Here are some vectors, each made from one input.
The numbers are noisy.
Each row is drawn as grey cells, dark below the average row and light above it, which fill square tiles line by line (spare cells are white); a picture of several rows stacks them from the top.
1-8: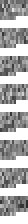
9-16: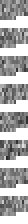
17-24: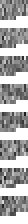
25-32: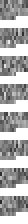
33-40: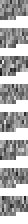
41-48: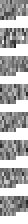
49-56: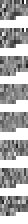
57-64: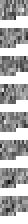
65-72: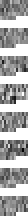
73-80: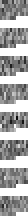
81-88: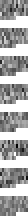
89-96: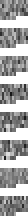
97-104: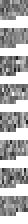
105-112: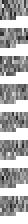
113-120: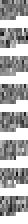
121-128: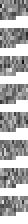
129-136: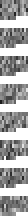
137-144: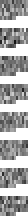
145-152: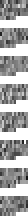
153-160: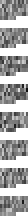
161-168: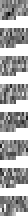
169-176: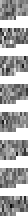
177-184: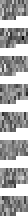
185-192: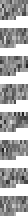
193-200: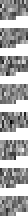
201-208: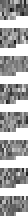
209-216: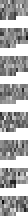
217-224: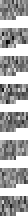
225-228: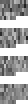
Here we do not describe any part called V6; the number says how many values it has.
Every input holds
either a node of a 14-node tree, or three true/false values, or a value of V6.
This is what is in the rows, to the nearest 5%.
About 50% of them hold a node of a 14-node tree. About 30% of them hold three true/false values. The rest hold a value of V6.
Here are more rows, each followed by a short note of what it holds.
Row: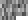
a value of V6
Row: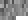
a node of a 14-node tree
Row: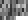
three true/false values
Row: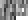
a value of V6
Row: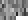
a node of a 14-node tree
